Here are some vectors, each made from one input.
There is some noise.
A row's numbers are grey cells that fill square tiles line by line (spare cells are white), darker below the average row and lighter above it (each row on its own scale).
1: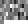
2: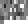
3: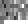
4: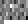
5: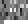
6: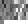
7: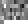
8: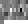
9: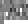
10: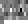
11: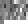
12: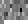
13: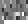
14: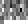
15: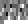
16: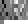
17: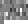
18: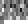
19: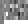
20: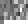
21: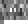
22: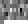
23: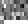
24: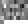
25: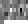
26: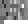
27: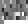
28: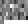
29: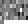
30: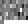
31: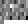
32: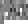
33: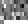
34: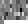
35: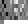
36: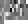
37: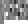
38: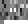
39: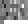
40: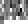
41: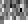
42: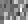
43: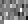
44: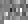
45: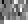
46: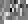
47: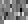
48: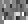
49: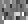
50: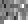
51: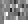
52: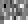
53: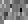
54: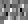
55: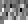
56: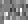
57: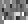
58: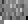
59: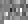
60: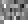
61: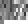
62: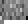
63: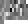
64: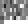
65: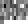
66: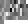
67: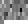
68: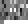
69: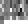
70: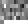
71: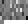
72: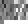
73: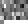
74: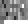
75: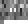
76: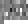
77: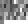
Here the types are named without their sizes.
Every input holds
a point on a line, together with either a point on a circle, or a fixed value.
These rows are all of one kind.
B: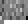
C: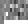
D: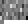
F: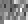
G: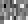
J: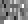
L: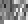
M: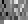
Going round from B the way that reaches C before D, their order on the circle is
B, M, J, L, F, G, C, D.
